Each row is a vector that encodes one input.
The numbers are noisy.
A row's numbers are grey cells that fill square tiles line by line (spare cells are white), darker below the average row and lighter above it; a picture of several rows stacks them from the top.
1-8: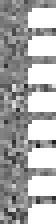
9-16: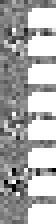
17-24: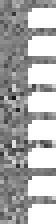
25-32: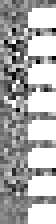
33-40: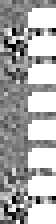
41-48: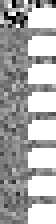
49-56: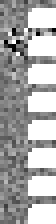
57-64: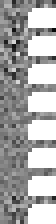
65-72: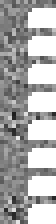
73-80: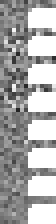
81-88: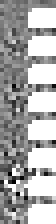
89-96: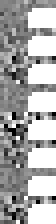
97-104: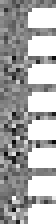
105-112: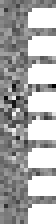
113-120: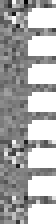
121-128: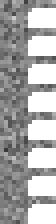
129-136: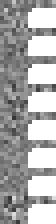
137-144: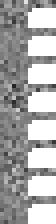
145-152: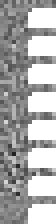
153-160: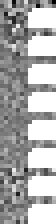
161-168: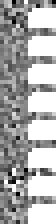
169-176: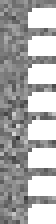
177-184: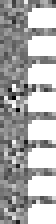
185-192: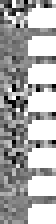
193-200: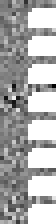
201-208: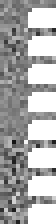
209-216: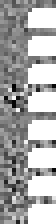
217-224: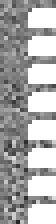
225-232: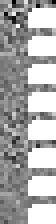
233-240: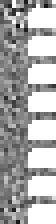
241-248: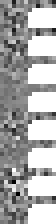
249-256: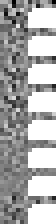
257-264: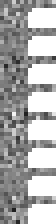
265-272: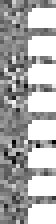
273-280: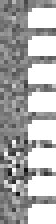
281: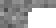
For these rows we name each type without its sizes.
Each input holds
a point on a line, together with either a point on a circle and a true/false value, or a fixed value.
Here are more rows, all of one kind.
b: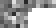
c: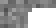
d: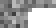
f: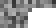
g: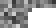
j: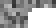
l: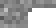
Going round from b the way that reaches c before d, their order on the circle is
b, f, j, g, c, l, d.
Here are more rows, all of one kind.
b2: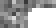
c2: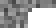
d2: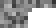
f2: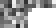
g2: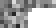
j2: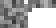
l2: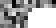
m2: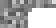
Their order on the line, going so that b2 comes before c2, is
j2, g2, b2, c2, l2, d2, f2, m2.
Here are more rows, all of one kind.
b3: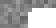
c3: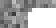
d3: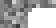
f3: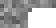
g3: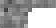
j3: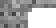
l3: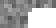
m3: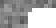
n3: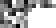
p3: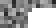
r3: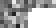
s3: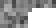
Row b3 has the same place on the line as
l3, m3 and s3.
